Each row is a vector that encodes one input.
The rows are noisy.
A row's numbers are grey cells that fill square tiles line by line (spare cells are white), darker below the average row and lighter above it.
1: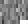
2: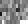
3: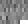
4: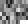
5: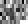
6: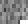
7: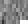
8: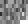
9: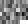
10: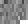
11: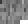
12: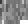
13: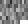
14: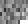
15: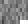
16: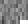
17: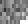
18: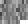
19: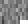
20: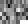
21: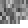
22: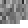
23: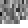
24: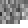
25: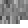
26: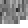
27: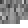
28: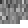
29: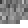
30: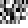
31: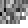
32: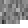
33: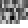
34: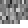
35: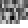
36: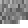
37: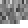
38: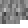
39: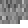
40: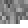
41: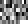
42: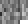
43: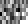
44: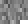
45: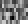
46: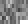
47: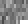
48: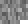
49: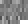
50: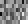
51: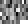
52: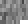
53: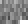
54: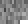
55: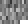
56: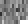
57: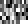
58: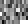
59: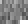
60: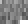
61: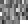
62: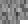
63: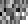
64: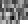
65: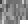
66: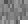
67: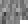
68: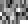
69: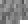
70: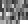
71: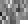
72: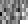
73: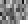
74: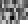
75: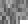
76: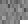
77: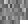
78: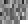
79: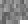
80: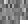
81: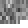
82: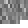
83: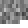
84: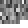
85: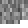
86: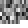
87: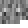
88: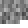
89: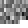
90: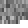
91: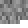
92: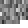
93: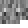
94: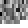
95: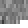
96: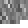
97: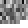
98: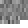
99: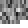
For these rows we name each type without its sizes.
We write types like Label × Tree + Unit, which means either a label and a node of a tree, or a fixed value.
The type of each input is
List(Circle).
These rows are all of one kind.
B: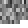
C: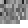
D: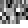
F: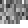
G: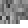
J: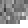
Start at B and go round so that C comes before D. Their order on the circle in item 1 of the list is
B, F, G, C, D, J.
